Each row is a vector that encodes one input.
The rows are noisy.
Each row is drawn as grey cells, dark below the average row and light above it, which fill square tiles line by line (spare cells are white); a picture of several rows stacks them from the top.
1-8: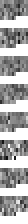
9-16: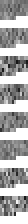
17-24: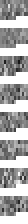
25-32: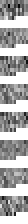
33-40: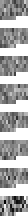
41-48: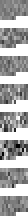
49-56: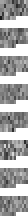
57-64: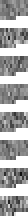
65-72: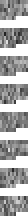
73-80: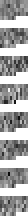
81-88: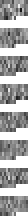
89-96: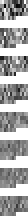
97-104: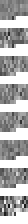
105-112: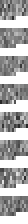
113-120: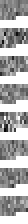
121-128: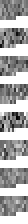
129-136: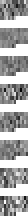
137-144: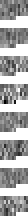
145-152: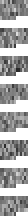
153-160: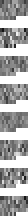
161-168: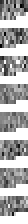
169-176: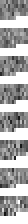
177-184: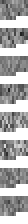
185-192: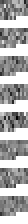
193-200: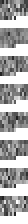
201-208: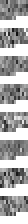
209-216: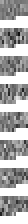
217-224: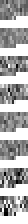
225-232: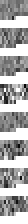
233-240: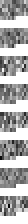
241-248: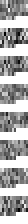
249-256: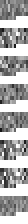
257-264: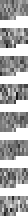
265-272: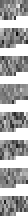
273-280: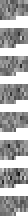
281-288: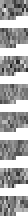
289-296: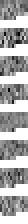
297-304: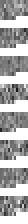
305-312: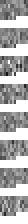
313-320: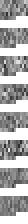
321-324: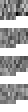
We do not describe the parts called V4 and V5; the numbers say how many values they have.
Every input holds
either a point on a 13-point circle, or a true/false value and a value of V5, or a value of V4.
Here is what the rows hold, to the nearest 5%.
About 60% of them hold a point on a 13-point circle. About 25% of them hold a true/false value and a value of V5. The rest hold a value of V4.
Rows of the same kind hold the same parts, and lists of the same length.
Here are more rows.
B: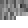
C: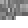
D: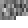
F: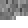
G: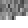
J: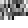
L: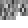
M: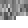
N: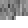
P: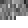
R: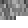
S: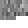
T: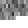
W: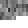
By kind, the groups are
B, D, M
C, G, J, N, P, R, S
F, L, T, W

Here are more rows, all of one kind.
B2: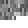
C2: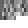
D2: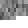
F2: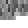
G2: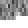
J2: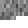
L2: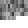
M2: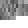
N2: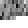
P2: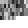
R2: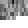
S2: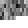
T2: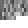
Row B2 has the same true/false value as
F2, G2 and J2.
